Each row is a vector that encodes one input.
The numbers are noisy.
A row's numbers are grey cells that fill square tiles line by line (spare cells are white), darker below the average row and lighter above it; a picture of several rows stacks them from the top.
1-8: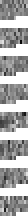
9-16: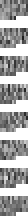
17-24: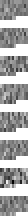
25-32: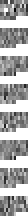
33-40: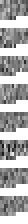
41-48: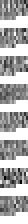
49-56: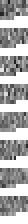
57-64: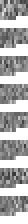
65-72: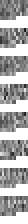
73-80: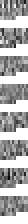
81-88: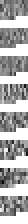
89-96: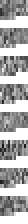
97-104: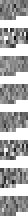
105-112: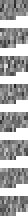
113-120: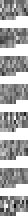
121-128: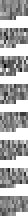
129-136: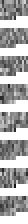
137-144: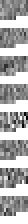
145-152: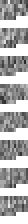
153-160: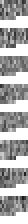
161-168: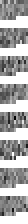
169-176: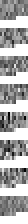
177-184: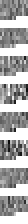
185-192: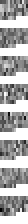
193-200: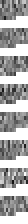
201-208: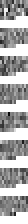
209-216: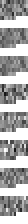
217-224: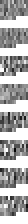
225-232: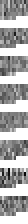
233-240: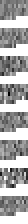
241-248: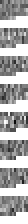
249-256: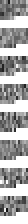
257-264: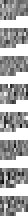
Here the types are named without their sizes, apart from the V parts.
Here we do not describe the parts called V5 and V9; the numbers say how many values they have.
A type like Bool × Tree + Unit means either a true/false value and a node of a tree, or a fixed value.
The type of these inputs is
Bool × Bool × Bool × (Circle + V9) × Label + V5.
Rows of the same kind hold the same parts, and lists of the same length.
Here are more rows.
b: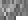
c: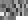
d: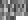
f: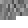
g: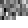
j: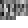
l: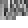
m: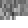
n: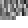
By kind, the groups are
b, c, f
d, j
g, l, m, n

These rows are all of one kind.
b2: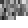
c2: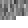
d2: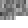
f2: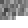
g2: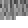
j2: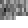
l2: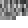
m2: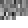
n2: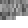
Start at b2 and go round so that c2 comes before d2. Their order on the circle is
b2, c2, j2, d2, f2, g2, m2, n2, l2.
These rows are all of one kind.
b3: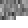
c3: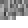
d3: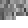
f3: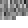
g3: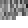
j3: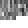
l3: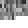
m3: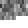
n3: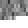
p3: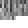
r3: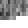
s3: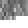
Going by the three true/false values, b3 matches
c3 and s3.
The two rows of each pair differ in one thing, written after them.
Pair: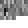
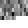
the place on the circle
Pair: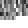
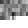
the label
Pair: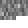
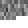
the place on the circle
